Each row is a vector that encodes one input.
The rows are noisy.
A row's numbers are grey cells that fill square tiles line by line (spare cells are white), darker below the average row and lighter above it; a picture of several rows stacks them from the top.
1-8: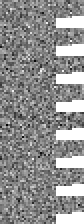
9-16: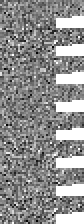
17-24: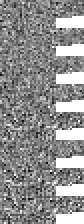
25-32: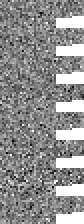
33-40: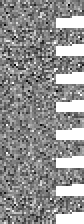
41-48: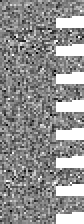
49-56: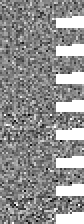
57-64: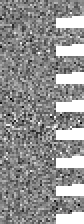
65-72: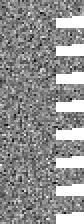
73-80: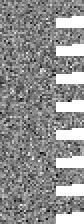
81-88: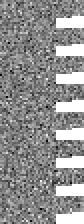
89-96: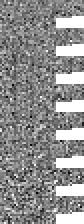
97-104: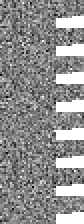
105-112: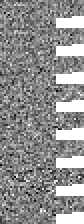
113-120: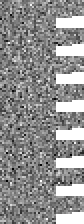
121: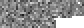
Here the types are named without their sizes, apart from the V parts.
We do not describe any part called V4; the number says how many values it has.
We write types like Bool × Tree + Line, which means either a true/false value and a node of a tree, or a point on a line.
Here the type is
Bool × Label × Line × List(V4).
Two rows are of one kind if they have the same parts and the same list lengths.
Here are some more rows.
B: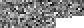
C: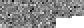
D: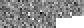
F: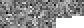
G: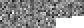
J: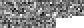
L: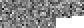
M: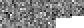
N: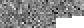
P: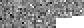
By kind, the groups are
B, J
C, G, L, M
D, P
F, N

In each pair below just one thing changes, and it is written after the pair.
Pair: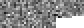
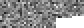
the place on the line
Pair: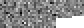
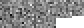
the true/false value
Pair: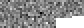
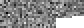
the true/false value
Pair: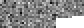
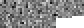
the place on the line
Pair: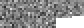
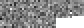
the label
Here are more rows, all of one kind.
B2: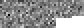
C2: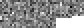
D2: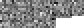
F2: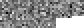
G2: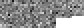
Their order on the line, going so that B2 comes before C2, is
B2, G2, F2, C2, D2.
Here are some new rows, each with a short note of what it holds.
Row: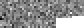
a label, a point on a line and a true/false value, together with a list of one item
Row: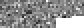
a label, a point on a line and a true/false value, together with a list of two items
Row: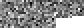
a label, a point on a line and a true/false value, together with the empty list
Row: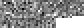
a label, a point on a line and a true/false value, together with the empty list
